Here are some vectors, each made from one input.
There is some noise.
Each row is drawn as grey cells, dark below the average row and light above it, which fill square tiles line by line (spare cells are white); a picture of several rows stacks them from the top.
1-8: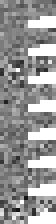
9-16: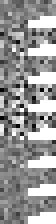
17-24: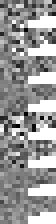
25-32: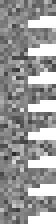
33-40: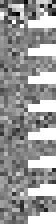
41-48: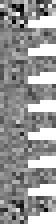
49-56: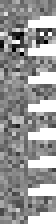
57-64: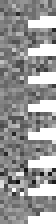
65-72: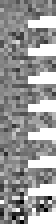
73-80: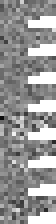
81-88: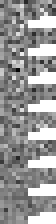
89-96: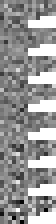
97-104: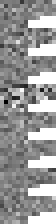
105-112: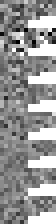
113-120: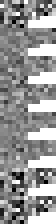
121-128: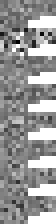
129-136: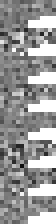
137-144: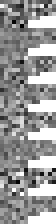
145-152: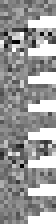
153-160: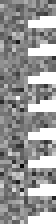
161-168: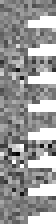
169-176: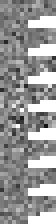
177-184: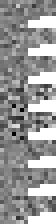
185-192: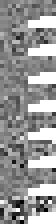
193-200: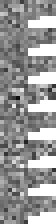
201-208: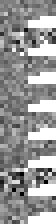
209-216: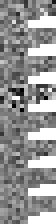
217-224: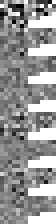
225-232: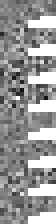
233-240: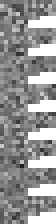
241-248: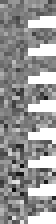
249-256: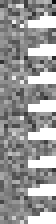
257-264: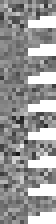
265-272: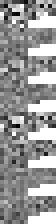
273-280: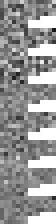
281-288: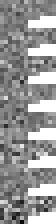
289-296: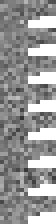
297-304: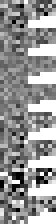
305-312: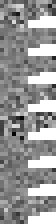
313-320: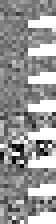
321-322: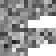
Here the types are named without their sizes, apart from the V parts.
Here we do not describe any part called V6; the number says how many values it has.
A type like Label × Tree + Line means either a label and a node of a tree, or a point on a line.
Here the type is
(Bool × Bool × Bool + Line) × V6.
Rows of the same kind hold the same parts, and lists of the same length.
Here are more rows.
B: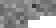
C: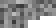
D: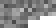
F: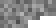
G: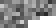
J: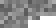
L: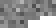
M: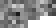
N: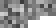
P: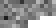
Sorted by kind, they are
B, C, G, L, M, N
D, F, J, P

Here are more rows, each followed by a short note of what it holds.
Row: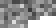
three true/false values and a value of V6
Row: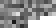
three true/false values and a value of V6
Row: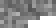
three true/false values and a value of V6
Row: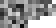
three true/false values and a value of V6
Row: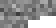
a point on a line and a value of V6
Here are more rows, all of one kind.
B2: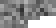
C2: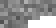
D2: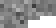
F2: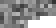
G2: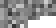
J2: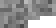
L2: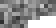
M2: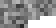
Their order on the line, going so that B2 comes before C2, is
B2, J2, G2, M2, F2, L2, C2, D2.
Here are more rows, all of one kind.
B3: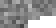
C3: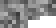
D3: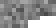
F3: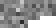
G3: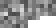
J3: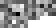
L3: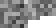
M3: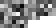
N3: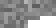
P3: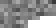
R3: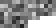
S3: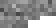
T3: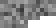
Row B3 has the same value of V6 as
J3, L3 and N3.
